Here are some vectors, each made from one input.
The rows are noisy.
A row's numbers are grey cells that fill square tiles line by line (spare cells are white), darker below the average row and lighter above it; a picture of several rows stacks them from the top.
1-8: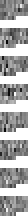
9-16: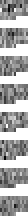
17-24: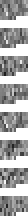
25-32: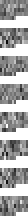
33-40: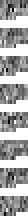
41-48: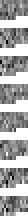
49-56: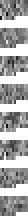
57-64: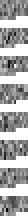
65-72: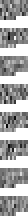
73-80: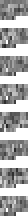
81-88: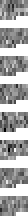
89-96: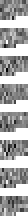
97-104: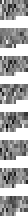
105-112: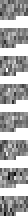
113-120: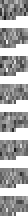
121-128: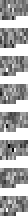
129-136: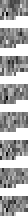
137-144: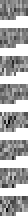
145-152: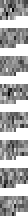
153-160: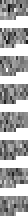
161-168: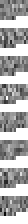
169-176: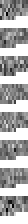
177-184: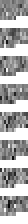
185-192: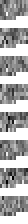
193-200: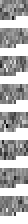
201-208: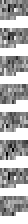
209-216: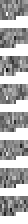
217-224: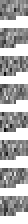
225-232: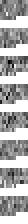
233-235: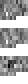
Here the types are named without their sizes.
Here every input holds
a true/false value, together with either a label, or a point on a line.
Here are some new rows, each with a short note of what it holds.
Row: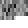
a label and a true/false value
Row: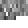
a point on a line and a true/false value
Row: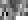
a label and a true/false value
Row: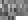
a point on a line and a true/false value
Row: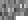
a point on a line and a true/false value
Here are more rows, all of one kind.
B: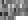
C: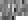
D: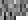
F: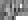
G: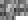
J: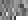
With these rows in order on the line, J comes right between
B and F.
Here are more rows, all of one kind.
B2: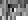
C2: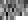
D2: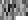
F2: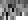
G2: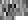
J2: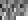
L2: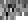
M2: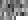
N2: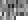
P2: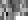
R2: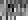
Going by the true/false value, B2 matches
J2, M2, N2 and R2.
